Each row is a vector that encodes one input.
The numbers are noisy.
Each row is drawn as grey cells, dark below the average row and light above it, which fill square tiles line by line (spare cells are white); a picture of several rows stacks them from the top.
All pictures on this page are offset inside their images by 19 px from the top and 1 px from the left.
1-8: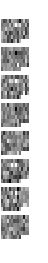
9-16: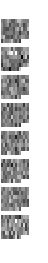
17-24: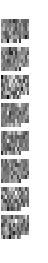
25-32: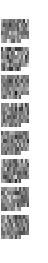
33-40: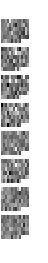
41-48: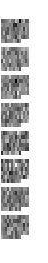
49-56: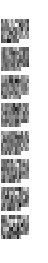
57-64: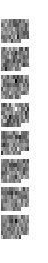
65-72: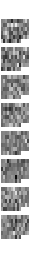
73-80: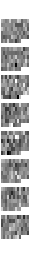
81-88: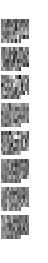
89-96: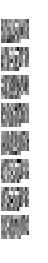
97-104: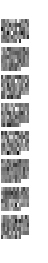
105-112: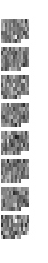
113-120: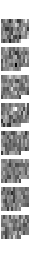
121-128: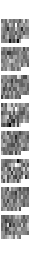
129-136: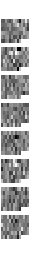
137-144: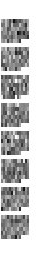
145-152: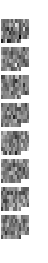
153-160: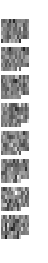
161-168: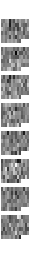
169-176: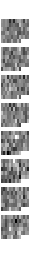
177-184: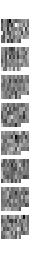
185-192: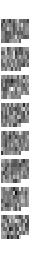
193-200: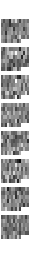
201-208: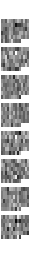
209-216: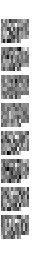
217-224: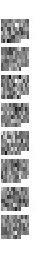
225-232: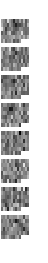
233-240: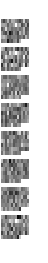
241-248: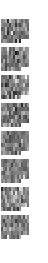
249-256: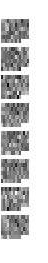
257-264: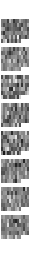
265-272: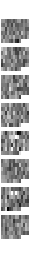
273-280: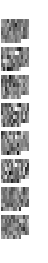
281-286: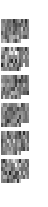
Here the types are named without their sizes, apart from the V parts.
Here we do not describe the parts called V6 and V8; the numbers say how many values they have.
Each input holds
a point on a circle and a label, together with either four true/false values and a value of V6, or a value of V8.
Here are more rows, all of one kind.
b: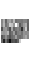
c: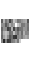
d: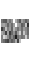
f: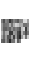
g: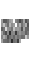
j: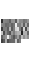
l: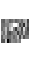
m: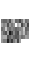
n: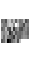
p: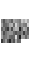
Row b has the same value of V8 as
c and n.
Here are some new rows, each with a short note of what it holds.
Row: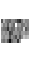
a point on a circle, a label and a value of V8
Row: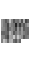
a point on a circle, a label, four true/false values and a value of V6
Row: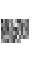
a point on a circle, a label and a value of V8
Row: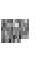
a point on a circle, a label and a value of V8
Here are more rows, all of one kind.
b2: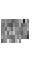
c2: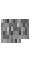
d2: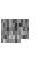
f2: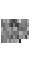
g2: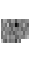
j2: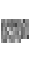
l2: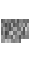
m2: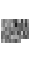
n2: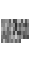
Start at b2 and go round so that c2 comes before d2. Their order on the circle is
b2, f2, n2, m2, c2, d2, g2, l2, j2.
